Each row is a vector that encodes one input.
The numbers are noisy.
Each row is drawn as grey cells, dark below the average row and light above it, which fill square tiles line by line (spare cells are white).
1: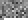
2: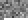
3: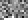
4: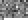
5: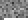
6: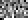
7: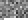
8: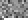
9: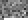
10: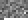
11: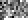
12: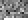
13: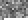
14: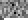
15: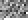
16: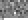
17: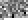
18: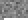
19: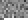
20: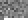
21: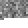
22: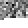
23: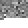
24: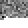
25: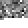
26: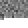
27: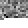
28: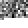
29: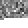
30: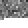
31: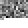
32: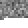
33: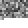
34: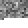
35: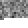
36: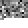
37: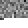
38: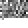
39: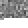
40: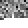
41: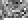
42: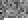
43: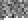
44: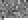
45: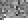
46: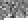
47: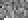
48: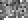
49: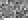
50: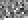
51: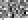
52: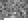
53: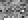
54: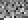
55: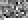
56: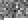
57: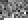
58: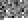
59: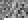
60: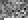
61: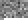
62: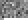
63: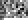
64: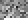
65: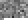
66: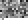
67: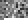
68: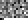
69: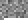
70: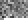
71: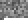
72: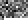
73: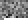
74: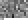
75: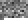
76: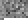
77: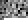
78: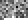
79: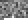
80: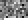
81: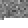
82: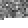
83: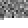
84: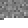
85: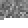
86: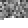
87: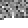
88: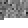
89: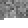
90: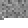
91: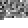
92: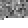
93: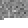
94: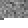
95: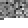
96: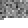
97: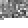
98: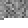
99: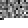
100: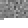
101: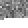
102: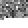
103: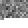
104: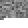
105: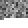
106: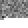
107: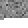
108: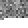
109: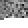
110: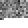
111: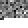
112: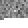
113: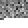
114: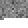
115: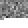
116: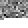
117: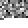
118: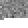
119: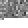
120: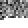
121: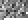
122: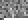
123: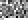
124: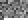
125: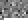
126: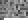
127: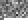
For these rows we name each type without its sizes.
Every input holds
a point on a line, together with either a fixed value, or a node of a tree and a true/false value.
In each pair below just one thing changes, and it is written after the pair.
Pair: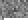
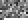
the place on the line
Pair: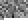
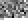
the node of the tree
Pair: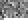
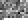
the true/false value
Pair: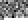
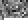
the node of the tree
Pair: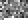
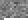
the place on the line
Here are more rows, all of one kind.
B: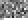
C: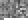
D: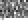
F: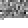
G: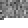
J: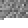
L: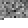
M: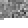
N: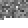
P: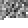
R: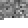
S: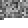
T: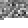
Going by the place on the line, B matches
C, M and R.
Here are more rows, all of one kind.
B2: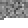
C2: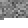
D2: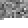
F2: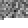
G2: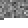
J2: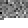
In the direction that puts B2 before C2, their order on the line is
D2, B2, J2, G2, F2, C2.
